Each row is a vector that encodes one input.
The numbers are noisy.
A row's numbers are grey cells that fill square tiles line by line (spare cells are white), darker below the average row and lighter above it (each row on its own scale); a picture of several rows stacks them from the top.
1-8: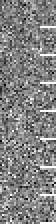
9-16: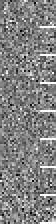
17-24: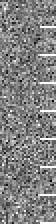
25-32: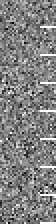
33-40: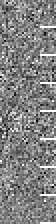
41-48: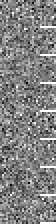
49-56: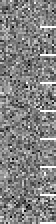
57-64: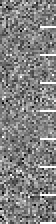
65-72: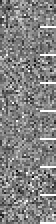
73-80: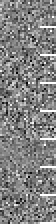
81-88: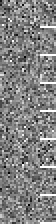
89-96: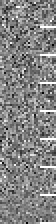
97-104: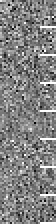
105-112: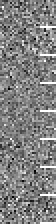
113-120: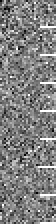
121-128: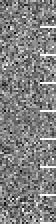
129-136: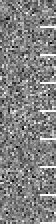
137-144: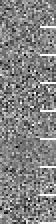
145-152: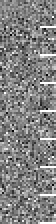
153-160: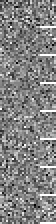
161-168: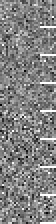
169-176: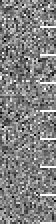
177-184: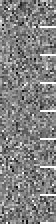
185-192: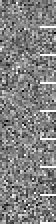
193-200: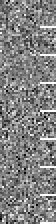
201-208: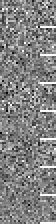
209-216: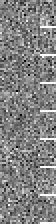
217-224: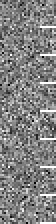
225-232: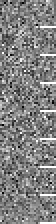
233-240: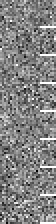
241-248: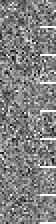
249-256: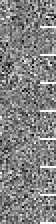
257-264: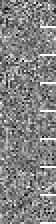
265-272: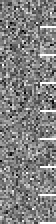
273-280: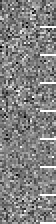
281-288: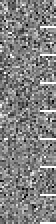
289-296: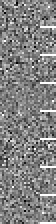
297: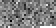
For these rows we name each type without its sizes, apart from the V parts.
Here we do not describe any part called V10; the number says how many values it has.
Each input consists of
a value of V10, together with a list of points on a circle.
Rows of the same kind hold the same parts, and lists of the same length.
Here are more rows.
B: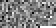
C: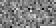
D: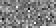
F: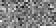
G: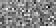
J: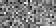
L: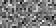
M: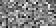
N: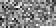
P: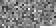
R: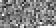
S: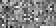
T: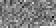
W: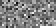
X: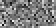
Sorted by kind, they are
B, C, G
D, F, J, L, R, T, X
M, N, P, S, W

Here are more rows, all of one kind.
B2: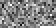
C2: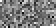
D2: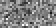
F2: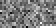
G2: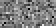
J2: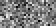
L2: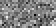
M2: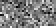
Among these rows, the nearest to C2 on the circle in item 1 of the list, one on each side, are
B2 and F2.
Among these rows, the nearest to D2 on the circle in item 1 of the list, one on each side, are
G2 and M2.
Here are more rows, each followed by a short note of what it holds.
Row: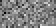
a value of V10, together with the empty list
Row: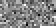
a value of V10, together with a list of two items
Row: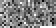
a value of V10, together with a list of two items
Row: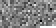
a value of V10, together with a list of one item
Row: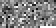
a value of V10, together with the empty list
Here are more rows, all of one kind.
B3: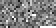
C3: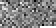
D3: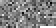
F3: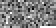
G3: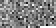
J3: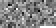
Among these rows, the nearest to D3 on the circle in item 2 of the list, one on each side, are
B3 and G3.
